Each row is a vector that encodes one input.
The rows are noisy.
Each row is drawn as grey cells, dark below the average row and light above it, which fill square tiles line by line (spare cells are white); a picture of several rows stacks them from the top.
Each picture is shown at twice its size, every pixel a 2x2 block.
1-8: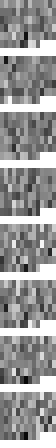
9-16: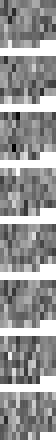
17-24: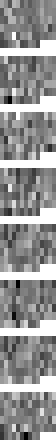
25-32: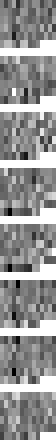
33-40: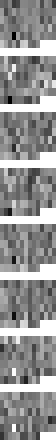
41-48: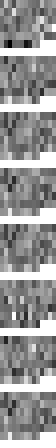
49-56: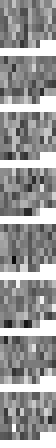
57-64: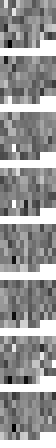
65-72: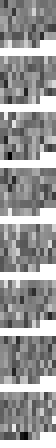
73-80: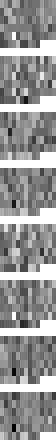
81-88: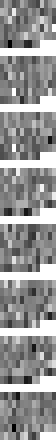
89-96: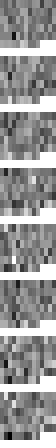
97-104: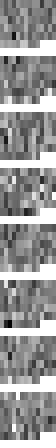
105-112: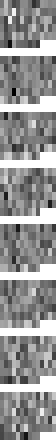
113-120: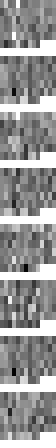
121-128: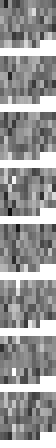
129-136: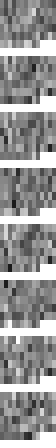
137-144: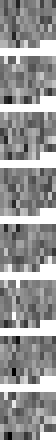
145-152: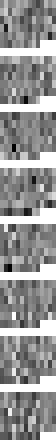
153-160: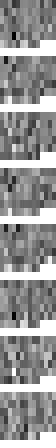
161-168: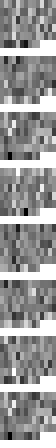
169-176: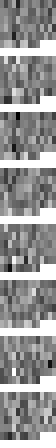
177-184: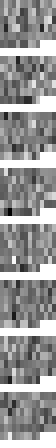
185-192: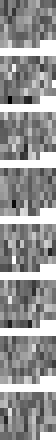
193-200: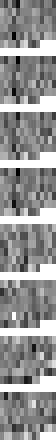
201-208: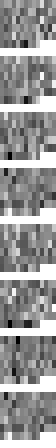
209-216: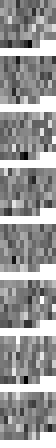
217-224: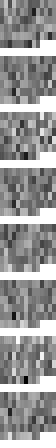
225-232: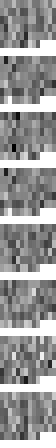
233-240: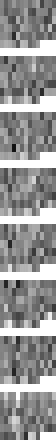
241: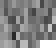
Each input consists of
four true/false values, together with either a fixed value, or a node of a 7-node tree.
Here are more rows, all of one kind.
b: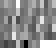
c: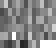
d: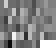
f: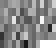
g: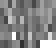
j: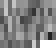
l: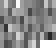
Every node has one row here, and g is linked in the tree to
c and d.
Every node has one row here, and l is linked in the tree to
j.
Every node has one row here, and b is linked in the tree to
c and f.
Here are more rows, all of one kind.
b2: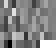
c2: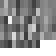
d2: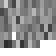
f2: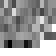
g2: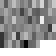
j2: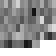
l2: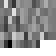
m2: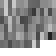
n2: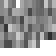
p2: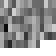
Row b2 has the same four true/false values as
f2, l2 and p2.
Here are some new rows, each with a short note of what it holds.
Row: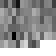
four true/false values
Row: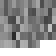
four true/false values
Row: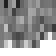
four true/false values
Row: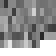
four true/false values
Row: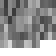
four true/false values
